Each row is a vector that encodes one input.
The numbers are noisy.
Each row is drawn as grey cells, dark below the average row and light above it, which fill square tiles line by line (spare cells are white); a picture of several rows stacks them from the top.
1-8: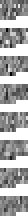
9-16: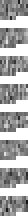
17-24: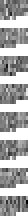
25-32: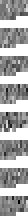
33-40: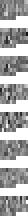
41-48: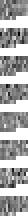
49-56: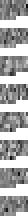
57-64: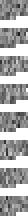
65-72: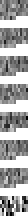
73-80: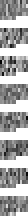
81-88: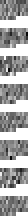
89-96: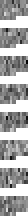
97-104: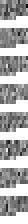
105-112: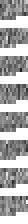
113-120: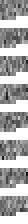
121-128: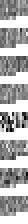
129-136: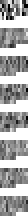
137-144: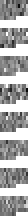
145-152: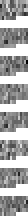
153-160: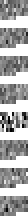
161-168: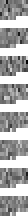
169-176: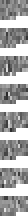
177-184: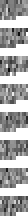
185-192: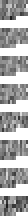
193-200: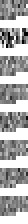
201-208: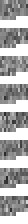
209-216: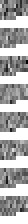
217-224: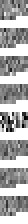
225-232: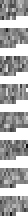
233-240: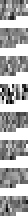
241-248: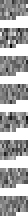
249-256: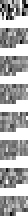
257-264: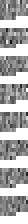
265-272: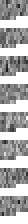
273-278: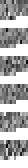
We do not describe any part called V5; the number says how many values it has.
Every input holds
a list of up to two items, each a point on a 6-point line and a value of V5.
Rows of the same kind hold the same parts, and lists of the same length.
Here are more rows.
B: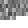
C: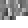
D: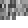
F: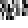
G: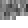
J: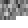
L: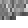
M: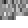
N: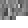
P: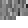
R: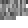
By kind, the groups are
B, D, J, L, M, R
C, G, N, P
F

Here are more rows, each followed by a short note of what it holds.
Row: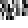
the empty list
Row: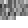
a list of two items
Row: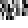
the empty list
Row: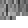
a list of one item
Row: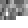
a list of two items
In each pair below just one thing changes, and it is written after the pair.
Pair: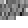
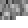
the value of V5 in item 1 of the list
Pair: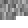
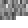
the value of V5 in item 1 of the list
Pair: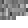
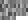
the value of V5 in item 2 of the list
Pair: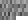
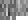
the value of V5 in item 1 of the list
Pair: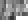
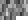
the value of V5 in item 2 of the list
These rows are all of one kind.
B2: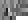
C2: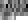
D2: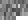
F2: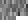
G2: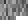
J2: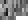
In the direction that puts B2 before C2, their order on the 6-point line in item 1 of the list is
B2, D2, F2, J2, G2, C2.
